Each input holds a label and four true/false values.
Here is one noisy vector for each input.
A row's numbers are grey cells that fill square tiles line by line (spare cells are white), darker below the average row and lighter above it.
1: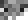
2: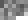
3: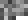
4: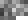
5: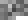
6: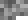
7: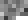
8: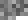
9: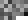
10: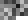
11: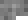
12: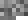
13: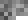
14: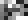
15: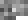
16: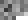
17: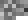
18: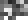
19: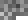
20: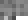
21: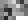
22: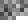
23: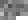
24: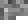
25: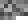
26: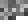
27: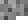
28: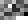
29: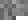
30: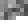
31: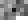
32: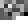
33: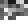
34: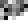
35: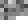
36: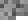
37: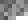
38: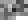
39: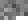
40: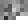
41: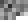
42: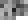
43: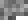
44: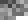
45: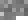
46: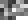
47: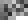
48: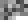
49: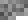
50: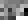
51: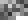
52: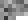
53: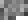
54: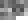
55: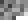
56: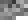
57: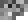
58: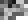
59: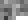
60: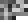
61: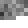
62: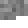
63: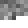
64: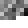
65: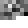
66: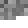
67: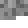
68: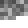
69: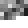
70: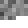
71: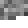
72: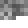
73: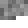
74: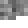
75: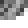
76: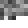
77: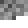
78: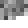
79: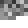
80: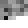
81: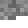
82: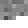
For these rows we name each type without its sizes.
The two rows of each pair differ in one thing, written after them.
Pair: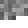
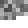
one of the four true/false values
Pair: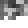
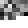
the label
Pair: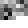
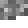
one of the four true/false values
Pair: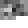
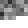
one of the four true/false values
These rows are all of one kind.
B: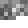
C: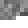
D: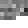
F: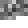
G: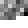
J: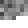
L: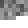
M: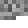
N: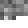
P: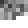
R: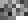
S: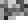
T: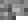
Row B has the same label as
G, M and S.
